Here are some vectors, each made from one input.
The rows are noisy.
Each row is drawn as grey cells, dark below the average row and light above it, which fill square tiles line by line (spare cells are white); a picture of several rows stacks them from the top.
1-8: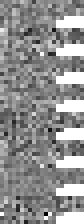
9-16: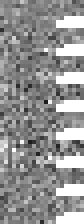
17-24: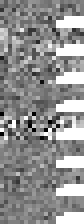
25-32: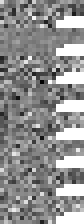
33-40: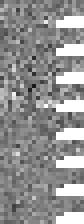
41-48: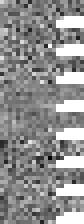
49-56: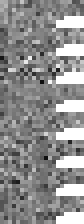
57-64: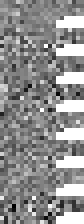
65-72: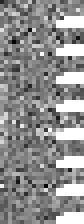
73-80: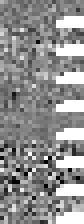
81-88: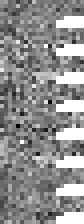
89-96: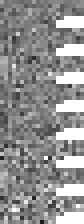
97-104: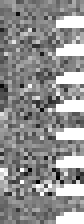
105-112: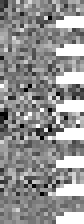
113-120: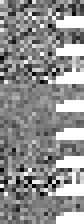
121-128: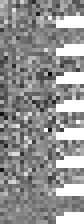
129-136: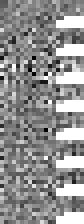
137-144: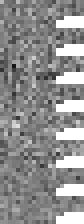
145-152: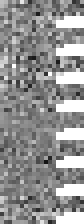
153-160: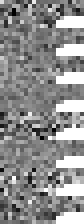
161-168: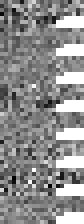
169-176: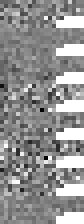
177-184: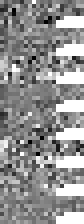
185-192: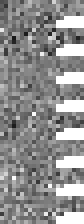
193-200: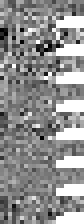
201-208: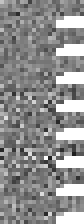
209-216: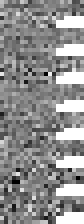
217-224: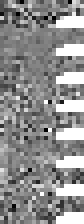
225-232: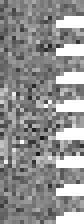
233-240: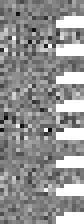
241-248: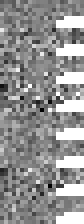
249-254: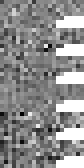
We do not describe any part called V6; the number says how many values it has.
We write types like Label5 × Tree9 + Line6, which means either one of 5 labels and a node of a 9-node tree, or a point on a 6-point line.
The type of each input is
Bool × Bool × Bool × (Line12 + List2(V6)).
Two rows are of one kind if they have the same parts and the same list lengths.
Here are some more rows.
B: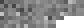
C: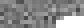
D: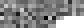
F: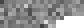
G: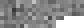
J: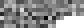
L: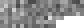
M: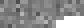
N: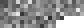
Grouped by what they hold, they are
B, F, G, M
C, N
D
J, L

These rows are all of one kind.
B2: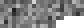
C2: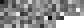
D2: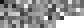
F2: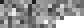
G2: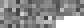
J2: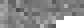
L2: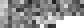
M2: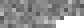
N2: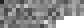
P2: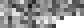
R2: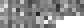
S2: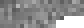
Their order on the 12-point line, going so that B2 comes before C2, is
R2, F2, P2, S2, B2, D2, J2, L2, G2, M2, C2, N2.
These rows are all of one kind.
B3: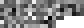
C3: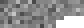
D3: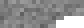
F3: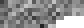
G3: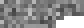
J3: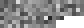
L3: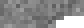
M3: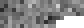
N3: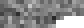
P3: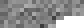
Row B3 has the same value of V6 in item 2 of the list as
D3, G3 and P3.
